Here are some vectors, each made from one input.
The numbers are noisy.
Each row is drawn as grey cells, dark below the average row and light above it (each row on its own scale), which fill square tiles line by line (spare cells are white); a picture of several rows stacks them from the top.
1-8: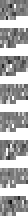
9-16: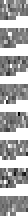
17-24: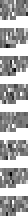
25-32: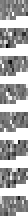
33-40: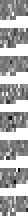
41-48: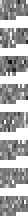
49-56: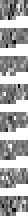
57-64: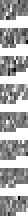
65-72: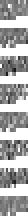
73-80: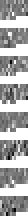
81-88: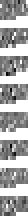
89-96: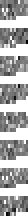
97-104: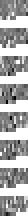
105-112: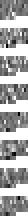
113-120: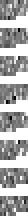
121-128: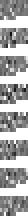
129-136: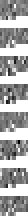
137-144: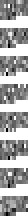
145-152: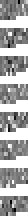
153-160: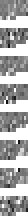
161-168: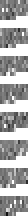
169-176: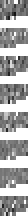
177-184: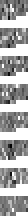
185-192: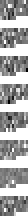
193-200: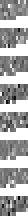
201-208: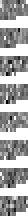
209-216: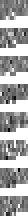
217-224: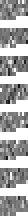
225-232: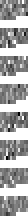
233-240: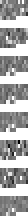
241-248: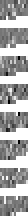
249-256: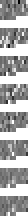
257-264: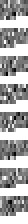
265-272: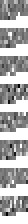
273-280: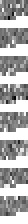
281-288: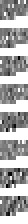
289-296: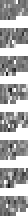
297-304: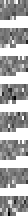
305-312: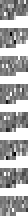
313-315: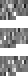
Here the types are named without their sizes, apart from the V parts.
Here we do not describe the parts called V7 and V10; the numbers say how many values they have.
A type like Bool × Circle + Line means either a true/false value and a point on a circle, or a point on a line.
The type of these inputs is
Bool × V7 + Label × V10.
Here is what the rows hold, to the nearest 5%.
About 60% of them hold a label and a value of V10. The rest hold a true/false value and a value of V7.
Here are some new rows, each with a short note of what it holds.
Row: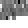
a label and a value of V10
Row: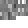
a true/false value and a value of V7
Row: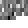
a label and a value of V10
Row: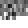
a label and a value of V10
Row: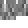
a label and a value of V10
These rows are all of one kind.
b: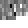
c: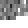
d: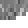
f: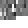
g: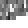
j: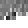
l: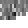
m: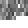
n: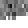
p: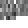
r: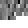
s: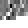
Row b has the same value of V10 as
c and s.
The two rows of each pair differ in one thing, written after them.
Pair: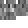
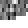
the value of V10
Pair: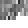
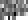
the value of V10
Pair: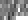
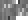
the value of V10
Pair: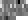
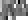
the label
